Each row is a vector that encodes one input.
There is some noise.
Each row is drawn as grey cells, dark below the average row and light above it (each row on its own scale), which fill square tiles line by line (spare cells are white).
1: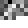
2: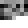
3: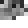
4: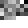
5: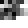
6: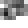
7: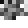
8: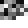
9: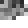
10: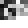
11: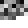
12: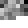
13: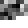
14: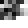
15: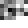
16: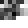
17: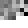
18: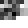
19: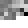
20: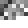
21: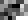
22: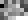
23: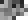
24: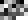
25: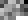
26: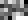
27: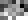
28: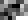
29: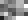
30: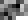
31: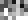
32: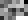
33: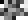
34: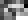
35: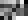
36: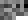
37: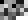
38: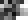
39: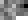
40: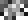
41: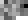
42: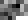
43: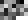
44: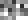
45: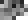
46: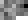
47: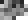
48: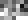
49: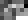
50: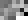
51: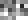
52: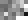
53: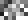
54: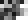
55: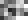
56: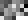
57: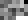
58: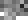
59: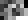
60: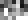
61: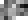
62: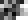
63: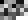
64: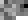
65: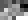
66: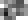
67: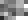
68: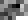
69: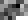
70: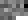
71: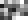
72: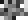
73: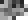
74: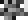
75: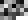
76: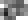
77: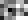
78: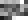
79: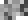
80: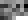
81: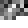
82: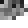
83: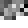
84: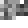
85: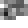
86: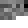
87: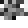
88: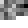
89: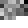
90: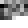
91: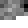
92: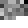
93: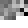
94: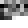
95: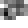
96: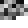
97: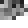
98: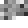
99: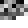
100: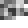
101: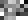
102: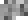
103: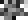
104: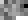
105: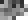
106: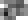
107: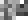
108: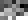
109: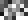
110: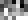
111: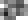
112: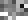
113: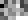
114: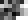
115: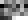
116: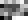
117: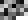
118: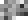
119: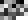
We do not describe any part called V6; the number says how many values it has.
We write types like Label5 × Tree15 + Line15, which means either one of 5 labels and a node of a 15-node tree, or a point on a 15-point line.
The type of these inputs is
(Bool × Circle8 + Unit) × V6.
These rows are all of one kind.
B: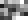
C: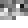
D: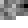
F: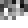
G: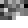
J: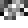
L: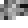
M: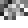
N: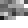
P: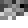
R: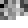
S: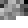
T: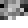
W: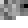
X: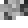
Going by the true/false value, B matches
C, N, S and X.
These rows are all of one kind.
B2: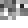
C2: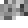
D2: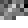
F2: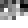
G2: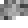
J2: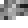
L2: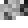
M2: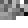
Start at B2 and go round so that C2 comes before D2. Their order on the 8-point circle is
B2, C2, F2, L2, D2, M2, J2, G2.
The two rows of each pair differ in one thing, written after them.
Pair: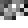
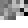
the true/false value
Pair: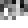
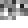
the true/false value
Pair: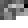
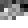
the value of V6
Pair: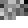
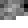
the true/false value
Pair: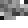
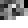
the true/false value
